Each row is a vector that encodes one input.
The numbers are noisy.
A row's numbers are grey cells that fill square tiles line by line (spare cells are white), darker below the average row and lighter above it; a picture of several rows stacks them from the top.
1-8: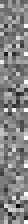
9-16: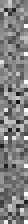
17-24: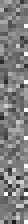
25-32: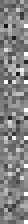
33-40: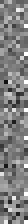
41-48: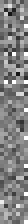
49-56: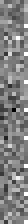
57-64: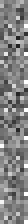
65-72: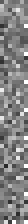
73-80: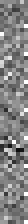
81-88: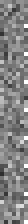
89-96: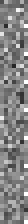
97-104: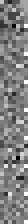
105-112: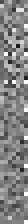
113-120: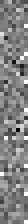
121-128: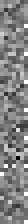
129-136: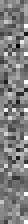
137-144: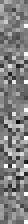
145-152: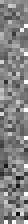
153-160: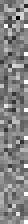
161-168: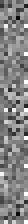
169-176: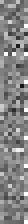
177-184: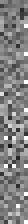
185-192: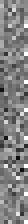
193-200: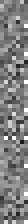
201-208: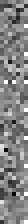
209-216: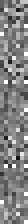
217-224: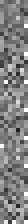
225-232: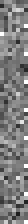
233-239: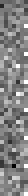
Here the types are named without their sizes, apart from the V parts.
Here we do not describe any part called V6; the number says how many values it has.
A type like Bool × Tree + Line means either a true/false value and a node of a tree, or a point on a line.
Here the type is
Bool × V6 + List(Line).
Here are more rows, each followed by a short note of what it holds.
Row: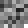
a true/false value and a value of V6
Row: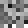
a true/false value and a value of V6
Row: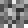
a true/false value and a value of V6
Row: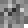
a list of one item
